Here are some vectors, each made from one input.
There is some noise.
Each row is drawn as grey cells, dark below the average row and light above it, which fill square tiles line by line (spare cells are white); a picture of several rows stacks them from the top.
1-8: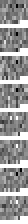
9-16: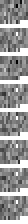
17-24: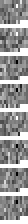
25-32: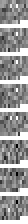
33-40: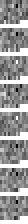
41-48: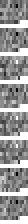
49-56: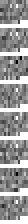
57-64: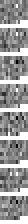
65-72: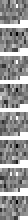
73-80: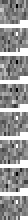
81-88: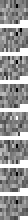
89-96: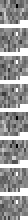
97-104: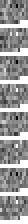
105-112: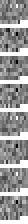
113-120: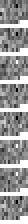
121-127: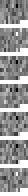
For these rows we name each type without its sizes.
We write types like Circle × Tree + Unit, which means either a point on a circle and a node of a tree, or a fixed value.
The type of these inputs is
Bool × (Circle × Circle + Unit) × (Label + Line) × Line.
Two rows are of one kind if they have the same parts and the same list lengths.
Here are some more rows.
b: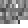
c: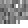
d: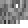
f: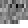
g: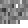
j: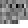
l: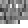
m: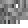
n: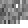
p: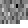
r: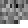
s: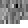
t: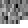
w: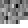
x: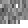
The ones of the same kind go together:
b, l
c, d, g, m, n, x
f, j, r
p, s, t, w

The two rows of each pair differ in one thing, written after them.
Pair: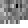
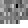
the true/false value
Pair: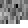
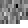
the true/false value
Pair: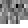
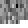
the label
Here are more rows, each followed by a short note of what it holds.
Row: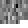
a point on each of two circles, a label, a point on a line and a true/false value
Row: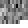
a point on each of two circles, a label, a point on a line and a true/false value
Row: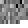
a point on each of two circles, a label, a point on a line and a true/false value
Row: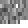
a point on each of two lines and a true/false value
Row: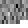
a point on each of two circles, a label, a point on a line and a true/false value
